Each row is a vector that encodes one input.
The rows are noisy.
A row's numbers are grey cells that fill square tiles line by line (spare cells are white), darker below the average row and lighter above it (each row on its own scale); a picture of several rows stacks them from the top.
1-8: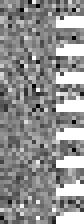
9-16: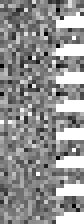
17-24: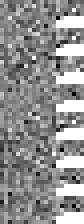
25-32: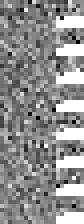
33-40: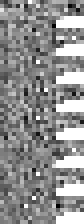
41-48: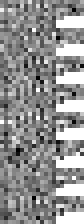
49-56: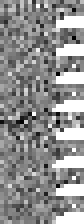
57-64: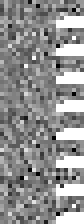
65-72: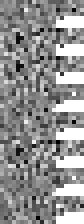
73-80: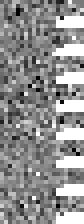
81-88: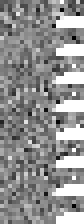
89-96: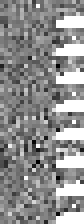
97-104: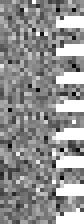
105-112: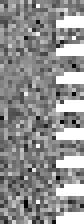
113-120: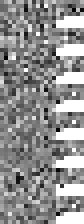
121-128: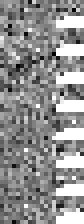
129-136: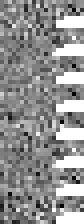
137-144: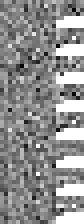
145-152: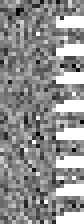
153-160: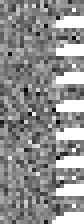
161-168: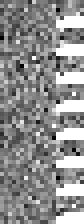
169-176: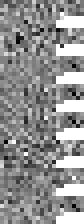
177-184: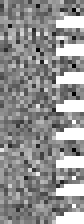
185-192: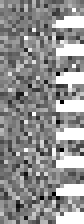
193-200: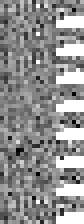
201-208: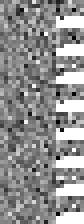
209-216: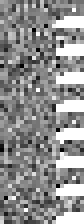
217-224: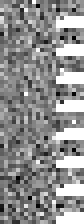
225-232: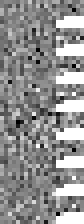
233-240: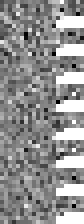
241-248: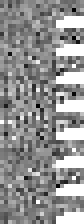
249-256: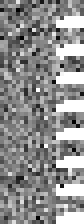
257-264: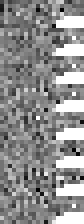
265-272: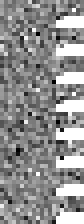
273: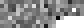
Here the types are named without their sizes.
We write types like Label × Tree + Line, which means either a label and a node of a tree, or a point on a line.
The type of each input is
List(Line).
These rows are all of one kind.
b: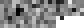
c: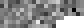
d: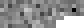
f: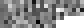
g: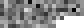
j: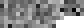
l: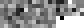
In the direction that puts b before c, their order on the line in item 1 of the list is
b, l, g, d, j, c, f.
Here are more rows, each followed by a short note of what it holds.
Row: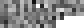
a list of two items
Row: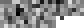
a list of two items
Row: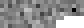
a list of two items
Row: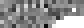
a list of one item
